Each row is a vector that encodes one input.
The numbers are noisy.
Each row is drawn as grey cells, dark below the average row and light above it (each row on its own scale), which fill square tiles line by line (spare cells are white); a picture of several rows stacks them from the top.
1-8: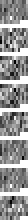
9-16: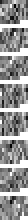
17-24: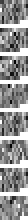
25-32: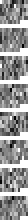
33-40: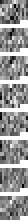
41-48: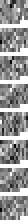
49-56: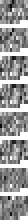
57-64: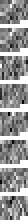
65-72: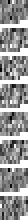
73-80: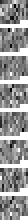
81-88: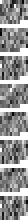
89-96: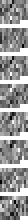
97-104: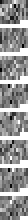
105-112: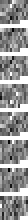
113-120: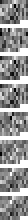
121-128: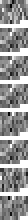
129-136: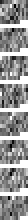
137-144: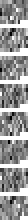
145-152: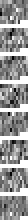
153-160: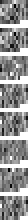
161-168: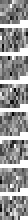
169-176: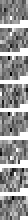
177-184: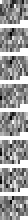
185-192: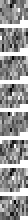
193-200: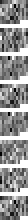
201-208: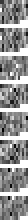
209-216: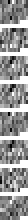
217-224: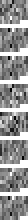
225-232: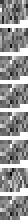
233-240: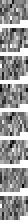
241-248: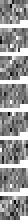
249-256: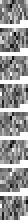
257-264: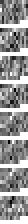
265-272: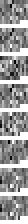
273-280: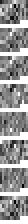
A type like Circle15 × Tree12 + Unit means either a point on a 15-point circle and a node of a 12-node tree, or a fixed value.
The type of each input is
Bool × Bool × Bool + Circle14.
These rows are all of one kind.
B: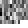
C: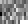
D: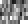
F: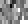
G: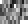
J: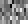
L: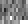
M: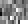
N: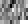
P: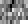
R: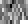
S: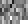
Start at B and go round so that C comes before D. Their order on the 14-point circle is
B, C, M, D, G, F, N, P, R, J, S, L.
